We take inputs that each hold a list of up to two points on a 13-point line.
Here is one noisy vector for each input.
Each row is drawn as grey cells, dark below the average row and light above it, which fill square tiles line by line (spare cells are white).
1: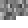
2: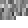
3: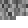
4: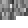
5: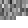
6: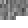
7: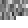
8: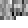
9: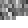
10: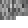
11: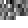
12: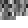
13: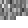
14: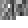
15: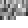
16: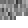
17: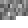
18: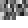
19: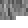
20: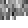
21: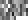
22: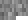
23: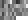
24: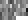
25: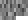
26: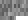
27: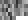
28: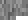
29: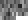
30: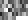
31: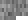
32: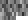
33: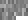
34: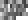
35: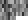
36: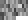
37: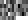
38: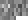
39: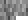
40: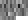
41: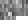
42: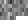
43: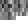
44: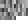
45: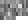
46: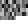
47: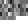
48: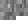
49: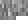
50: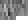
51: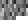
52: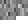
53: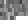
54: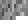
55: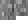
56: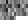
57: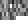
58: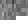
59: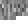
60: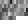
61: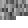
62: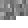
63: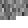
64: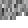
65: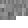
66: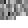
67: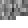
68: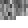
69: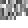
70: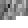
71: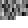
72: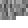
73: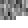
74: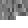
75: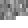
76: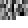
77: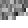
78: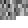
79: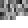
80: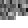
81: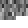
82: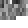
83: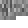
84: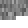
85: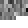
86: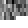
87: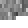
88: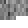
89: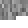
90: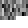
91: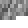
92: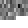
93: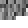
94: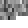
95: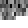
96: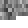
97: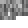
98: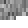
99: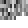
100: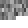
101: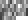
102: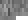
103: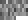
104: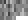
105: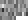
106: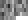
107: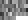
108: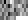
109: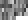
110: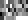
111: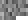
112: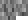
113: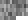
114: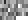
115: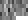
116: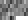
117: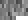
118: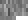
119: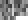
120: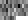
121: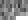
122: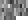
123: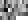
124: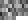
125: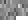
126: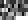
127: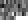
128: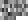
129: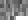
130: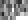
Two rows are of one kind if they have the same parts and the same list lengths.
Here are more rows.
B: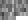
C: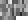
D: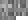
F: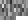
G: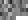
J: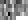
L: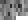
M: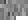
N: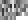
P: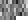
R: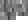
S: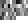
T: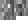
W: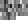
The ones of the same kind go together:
B, F, G, N
C, P, S
D, J, L, M, R, T, W

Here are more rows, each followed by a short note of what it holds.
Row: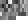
the empty list
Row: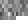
a list of one item
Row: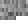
a list of two items
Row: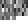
a list of two items
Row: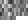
a list of one item
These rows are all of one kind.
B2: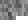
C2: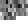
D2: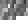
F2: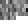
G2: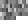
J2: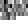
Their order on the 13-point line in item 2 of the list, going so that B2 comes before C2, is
G2, B2, C2, J2, D2, F2.
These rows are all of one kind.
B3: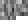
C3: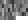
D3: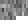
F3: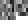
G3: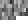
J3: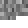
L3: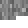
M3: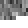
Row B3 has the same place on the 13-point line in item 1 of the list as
C3 and M3.
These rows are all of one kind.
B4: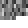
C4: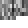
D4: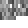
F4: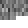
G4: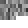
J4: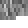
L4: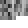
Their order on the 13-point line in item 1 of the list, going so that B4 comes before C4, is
G4, J4, F4, B4, L4, D4, C4.
